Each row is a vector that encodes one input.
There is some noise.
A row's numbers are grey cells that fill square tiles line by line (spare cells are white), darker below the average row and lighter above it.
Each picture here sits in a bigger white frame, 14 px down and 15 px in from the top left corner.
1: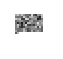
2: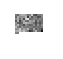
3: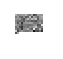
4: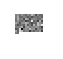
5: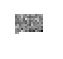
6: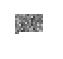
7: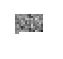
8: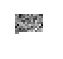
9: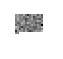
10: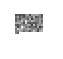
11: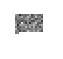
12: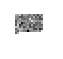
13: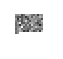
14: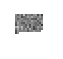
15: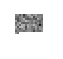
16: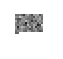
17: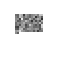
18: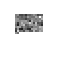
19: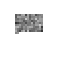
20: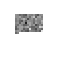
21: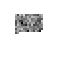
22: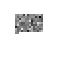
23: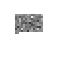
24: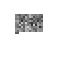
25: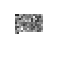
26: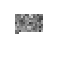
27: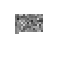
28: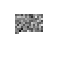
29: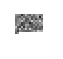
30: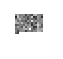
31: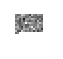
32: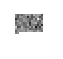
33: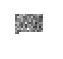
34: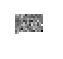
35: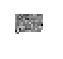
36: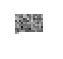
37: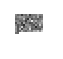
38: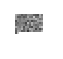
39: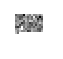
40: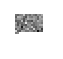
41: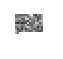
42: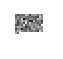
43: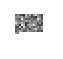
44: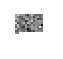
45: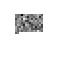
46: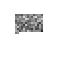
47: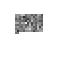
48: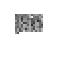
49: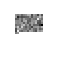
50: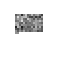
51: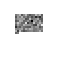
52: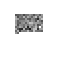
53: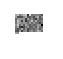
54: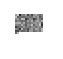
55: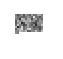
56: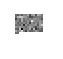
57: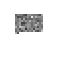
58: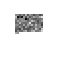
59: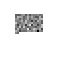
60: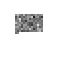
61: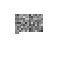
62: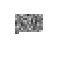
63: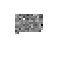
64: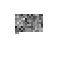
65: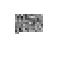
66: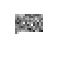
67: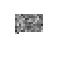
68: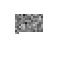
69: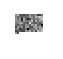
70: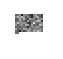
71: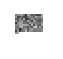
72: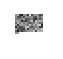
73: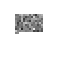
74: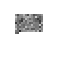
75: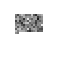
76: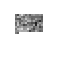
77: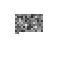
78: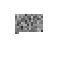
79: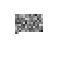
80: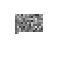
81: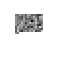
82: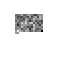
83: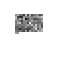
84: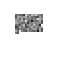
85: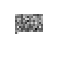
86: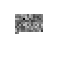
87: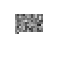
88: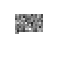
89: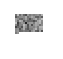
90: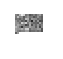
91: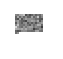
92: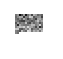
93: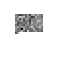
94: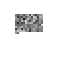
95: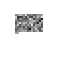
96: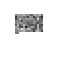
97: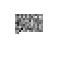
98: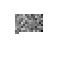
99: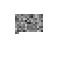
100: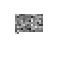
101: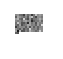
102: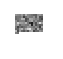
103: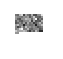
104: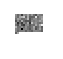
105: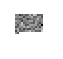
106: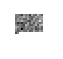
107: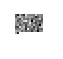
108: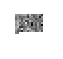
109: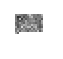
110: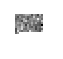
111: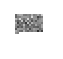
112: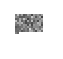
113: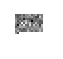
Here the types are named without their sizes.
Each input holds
a label, a point on each of two lines and a node of a tree.
